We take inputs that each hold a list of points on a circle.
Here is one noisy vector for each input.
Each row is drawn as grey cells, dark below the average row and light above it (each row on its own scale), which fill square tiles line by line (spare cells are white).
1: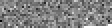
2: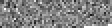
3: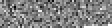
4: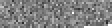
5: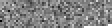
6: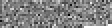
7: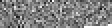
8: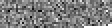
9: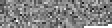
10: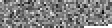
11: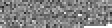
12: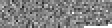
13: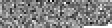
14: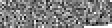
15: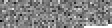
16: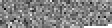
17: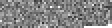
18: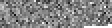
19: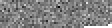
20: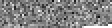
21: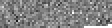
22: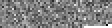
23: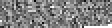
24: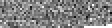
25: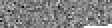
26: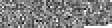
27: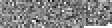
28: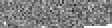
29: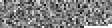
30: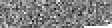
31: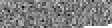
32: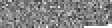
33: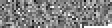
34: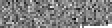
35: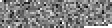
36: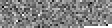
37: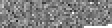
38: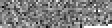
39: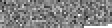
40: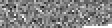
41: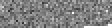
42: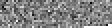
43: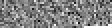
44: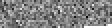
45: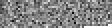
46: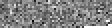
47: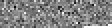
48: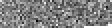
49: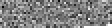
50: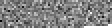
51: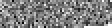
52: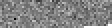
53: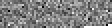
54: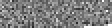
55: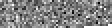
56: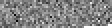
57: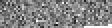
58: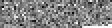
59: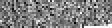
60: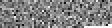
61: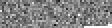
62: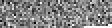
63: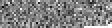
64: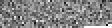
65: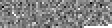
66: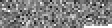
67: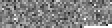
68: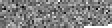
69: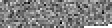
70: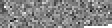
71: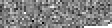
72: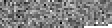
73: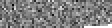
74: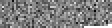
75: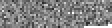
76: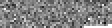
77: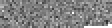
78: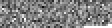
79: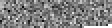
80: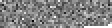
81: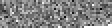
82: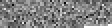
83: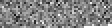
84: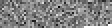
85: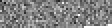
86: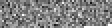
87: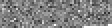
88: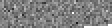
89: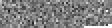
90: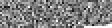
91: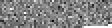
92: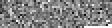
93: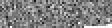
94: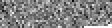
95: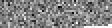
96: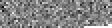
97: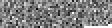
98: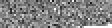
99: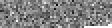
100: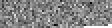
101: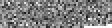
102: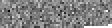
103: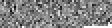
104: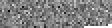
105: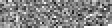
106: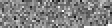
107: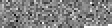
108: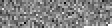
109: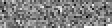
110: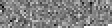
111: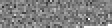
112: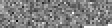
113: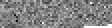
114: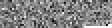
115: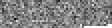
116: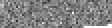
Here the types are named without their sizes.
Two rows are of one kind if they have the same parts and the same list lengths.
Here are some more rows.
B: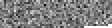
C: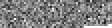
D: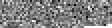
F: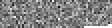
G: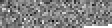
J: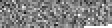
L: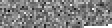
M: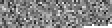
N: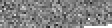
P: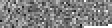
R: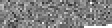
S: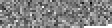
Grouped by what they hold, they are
B
C, D, G, J, M, N, R
F, L, P, S

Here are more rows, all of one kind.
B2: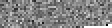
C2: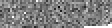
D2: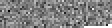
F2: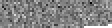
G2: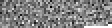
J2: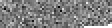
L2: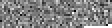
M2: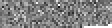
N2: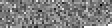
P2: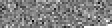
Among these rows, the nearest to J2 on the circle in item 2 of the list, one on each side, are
F2 and P2.
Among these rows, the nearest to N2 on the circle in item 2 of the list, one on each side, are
C2 and D2.
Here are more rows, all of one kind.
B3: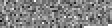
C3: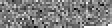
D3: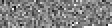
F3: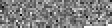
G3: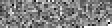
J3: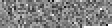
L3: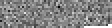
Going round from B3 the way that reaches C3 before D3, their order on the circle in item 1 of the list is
B3, L3, C3, G3, F3, J3, D3.
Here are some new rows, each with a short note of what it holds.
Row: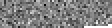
the empty list
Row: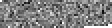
the empty list
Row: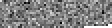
the empty list
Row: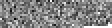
a list of one item
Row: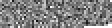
a list of one item
